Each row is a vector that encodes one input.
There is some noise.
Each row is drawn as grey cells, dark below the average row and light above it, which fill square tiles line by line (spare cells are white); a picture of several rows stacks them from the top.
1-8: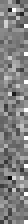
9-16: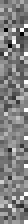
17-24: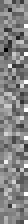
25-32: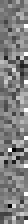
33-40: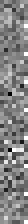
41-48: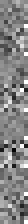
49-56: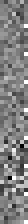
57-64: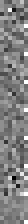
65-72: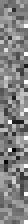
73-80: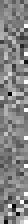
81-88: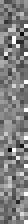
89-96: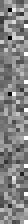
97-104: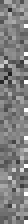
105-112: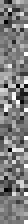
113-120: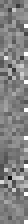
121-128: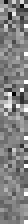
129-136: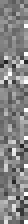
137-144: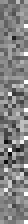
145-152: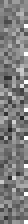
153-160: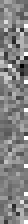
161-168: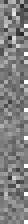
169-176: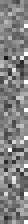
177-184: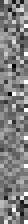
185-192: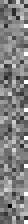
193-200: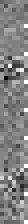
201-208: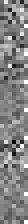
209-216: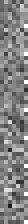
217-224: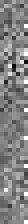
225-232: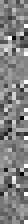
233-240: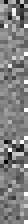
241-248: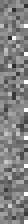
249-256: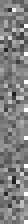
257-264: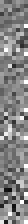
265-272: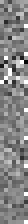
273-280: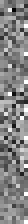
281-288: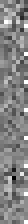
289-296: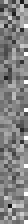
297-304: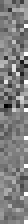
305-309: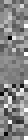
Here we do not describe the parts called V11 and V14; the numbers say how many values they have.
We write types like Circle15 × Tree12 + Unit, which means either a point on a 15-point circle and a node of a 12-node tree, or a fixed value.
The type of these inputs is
(Bool × Bool × Bool × Bool + V11) × Line15 × V14.
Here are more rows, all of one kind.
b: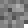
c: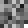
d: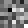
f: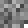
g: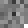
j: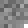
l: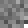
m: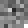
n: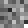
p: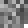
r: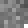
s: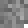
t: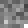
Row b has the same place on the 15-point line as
c, f, n and p.
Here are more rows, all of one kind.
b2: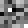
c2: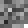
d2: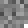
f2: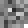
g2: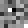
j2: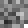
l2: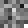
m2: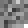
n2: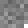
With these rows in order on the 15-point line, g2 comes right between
f2 and l2.
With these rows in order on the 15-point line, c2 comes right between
j2 and m2.
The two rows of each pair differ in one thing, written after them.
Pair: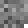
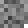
one of the four true/false values
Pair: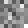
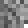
the value of V14
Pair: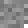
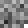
the value of V14
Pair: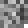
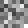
the place on the 15-point line
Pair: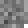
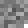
one of the four true/false values
